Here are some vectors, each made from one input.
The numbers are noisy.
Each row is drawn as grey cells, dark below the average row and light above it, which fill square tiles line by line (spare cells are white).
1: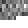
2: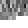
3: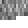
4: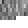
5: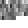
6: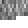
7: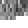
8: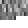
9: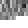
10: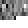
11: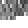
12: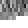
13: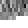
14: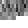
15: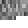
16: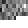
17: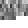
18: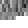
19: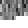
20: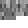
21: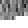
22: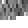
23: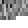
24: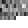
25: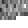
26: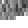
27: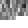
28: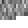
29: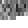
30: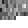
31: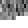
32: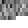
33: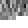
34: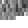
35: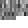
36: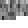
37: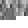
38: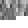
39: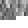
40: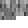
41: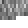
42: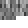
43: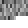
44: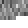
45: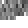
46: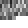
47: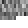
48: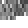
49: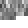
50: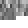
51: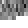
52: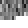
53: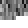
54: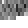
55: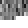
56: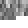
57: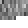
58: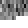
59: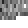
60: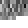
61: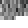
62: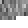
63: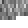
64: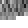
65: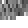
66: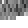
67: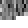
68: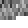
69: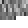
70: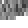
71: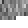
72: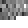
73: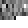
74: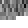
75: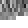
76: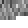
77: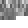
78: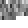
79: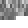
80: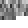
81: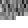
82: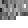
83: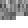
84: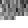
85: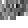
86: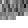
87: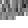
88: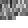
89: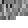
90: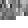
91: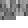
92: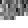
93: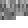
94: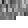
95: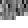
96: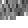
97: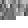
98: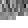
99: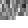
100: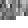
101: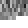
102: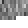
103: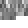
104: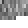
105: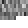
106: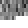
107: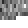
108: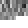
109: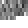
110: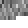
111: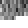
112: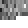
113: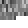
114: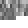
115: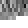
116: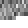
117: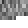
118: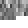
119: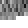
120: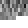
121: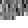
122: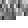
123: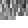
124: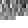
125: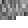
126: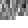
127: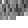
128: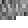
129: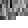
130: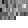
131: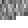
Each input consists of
a node of an 8-node tree, together with either a node of a 7-node tree, or a node of an 8-node tree.
